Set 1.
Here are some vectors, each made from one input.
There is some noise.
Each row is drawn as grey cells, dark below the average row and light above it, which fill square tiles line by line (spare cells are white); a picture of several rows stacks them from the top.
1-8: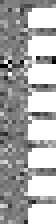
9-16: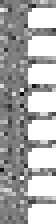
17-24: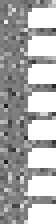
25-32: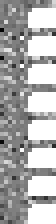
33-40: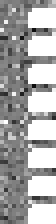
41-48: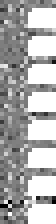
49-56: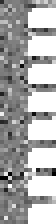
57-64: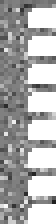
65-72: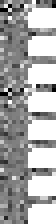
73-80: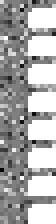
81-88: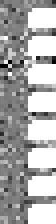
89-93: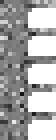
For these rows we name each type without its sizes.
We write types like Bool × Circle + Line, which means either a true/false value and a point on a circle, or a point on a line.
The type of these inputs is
Bool × Bool × Bool × Bool + Unit.
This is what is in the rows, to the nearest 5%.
About 5% of them hold a fixed value. The rest hold four true/false values.
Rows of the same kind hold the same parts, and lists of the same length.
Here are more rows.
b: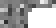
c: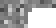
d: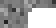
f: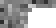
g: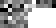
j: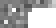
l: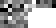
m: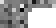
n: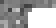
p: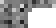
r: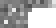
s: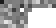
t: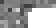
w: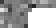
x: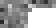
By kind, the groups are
b, c, d, f, j, m, n, p, r, s, t, w, x
g, l

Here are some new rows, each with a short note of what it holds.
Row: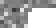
four true/false values
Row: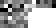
a fixed value
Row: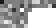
four true/false values
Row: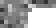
four true/false values
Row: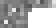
four true/false values
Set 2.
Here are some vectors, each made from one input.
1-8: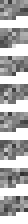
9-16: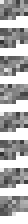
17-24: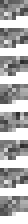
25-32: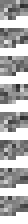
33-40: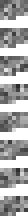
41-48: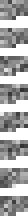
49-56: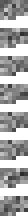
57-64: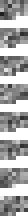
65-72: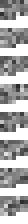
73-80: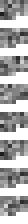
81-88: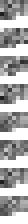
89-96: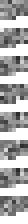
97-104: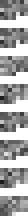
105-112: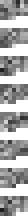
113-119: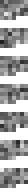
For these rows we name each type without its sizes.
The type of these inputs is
Line.
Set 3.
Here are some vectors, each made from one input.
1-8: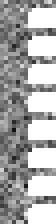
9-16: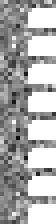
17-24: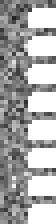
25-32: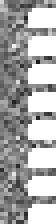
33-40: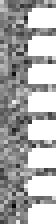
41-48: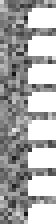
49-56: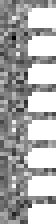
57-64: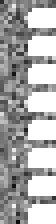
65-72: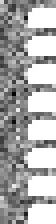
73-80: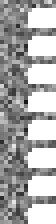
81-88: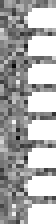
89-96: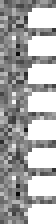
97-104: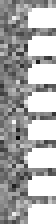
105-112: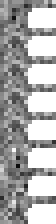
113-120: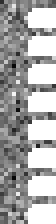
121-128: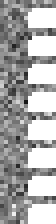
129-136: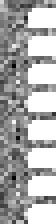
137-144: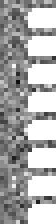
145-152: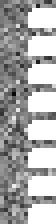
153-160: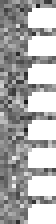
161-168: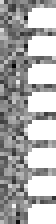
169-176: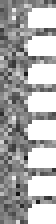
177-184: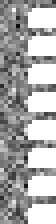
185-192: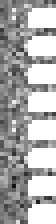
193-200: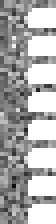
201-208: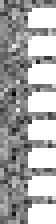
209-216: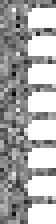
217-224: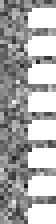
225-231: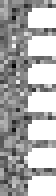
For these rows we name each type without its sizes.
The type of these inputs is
Bool × Bool × Bool × Bool.
